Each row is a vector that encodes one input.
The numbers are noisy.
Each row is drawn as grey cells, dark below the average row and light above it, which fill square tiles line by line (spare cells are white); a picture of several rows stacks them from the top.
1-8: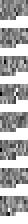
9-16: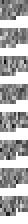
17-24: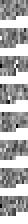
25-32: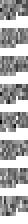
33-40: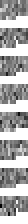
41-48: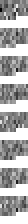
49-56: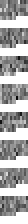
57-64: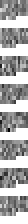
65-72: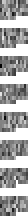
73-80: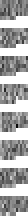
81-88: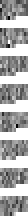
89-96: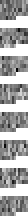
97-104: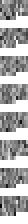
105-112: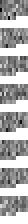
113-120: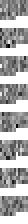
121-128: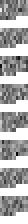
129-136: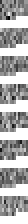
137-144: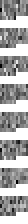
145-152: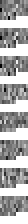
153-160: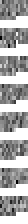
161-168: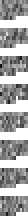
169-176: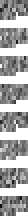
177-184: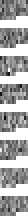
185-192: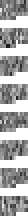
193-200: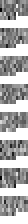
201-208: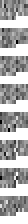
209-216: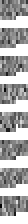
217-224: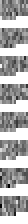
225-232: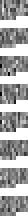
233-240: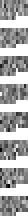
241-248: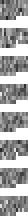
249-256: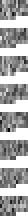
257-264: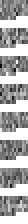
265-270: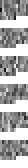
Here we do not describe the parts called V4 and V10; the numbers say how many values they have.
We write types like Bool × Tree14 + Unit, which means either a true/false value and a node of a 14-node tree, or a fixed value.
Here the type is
Label5 × V10 + Label7 × V4.
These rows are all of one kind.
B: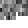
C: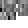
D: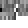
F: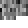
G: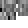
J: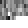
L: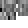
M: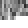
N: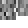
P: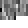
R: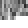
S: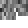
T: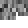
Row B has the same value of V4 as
F, S and T.
